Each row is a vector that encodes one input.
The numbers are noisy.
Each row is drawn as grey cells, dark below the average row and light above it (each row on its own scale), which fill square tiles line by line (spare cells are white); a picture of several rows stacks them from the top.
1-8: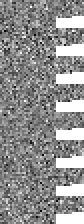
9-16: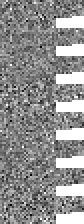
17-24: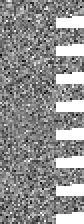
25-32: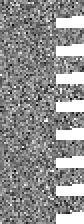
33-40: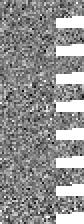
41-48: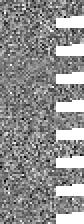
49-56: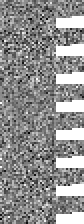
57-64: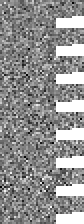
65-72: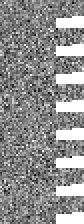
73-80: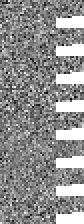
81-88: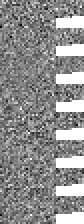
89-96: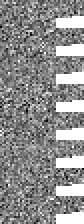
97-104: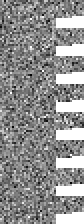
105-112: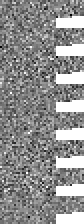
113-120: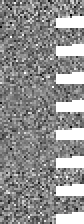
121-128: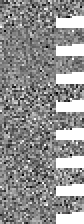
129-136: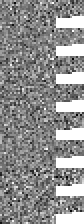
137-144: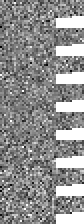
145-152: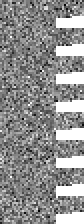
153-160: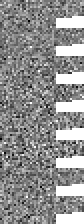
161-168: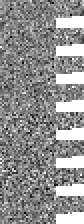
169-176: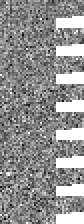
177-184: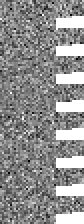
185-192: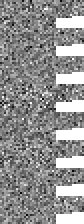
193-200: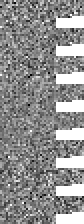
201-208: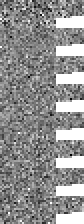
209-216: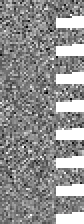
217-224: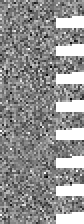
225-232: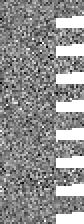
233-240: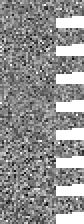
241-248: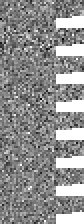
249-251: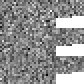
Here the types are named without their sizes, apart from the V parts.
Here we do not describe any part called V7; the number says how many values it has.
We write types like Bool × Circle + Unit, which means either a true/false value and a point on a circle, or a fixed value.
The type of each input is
(Line + Tree) × V7.
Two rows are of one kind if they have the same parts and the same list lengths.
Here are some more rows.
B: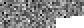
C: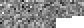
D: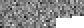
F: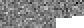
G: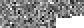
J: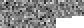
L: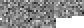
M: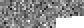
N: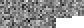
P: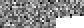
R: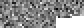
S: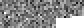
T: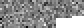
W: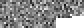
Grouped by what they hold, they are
B, C, D, F, L, M, N, P, R, S, T, W
G, J

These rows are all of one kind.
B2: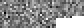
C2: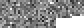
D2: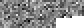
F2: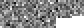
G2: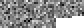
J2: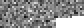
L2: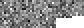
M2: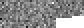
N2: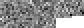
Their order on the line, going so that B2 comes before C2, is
F2, D2, J2, N2, B2, L2, G2, C2, M2.
